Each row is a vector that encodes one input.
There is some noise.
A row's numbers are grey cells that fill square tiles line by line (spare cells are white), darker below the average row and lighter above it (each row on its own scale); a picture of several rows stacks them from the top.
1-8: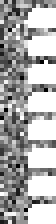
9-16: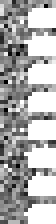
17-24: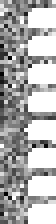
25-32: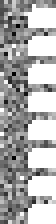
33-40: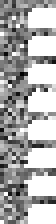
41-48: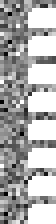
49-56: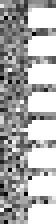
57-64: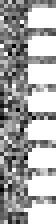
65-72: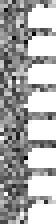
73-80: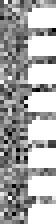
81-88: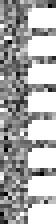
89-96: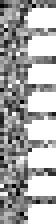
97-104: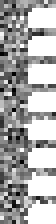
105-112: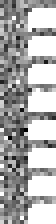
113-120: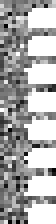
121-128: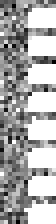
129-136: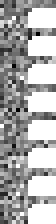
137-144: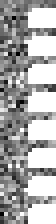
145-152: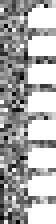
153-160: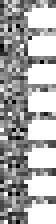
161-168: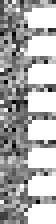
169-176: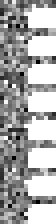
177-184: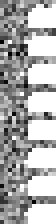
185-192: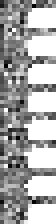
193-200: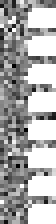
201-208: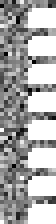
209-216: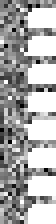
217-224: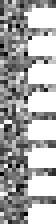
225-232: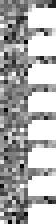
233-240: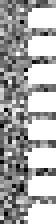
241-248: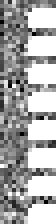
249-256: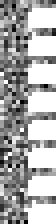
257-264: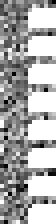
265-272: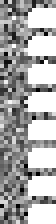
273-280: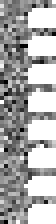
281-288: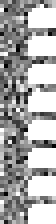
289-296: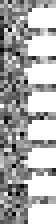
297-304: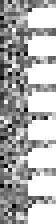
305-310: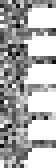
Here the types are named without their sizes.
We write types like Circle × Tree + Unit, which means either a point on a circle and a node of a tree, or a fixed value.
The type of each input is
(Bool × Bool × Bool × Bool + Unit) × Line × Line + Label × Label.
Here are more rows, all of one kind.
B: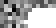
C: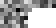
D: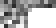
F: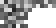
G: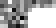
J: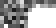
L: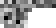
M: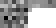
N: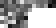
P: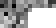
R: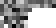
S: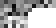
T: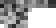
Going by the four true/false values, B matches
F and R.
